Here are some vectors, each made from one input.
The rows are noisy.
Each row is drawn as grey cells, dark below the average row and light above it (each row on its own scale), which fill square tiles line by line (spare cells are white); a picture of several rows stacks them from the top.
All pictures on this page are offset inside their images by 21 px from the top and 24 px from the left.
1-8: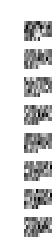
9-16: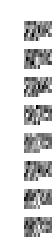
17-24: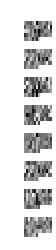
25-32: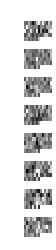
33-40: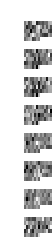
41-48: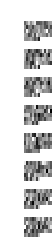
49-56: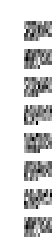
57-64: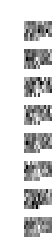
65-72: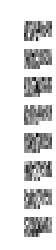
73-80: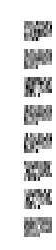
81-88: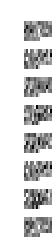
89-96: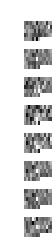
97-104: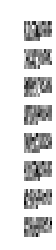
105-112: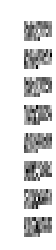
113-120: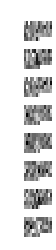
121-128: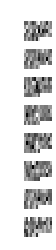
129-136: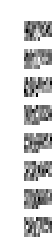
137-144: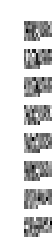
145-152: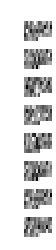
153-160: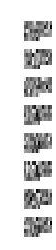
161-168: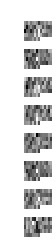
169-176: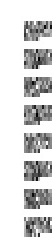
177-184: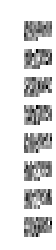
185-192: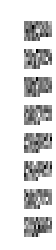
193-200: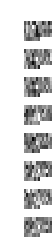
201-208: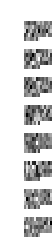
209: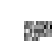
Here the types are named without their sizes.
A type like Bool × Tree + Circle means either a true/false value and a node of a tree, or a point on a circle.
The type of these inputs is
Circle × Circle × Circle × (Circle + Unit) + Line.
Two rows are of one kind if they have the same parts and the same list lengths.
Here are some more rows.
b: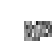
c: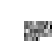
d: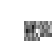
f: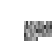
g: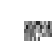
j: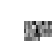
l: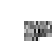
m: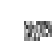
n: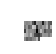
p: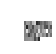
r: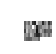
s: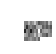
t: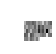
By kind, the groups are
b, d, g, m, p, s
c, f, l, t
j, n, r

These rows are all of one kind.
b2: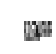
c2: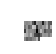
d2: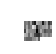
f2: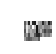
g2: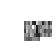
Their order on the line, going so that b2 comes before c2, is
f2, b2, g2, d2, c2.
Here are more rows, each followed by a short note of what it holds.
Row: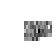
a point on each of three circles
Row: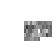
a point on each of four circles
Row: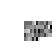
a point on each of three circles
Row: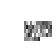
a point on each of four circles
